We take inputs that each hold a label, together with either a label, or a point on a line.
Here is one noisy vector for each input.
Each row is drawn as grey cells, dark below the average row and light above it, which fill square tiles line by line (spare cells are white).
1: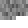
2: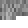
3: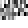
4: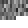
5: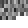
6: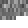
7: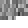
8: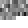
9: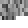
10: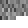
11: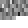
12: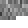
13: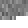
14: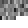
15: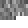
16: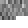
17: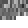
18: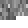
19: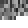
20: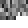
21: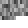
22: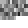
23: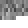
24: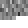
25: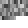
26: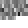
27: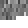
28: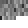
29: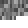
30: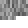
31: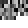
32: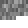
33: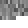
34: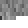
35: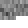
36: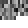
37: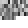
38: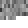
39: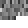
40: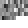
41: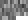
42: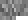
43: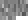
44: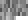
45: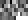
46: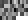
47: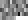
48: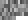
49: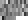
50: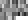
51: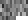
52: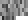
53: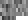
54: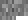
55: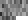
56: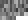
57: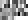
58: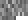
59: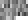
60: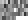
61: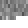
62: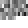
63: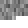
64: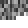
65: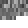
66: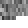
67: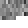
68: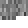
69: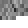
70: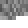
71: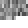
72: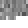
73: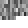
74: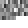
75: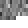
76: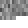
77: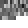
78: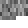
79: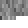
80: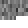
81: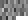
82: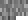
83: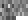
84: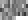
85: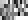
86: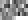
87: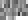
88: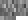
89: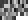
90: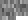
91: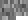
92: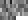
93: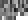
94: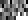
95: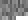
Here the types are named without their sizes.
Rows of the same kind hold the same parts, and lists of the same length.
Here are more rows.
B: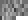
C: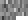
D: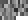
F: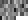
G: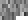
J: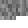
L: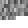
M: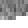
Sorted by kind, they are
B, D, F, J, M
C, G, L

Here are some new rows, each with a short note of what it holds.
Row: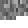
a label and a point on a line
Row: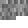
two labels
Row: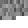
a label and a point on a line
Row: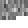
two labels
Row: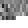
two labels
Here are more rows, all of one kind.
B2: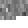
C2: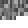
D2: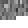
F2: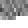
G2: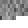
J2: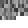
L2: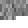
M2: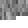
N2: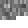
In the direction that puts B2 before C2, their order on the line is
L2, G2, M2, J2, B2, C2, D2, F2, N2.
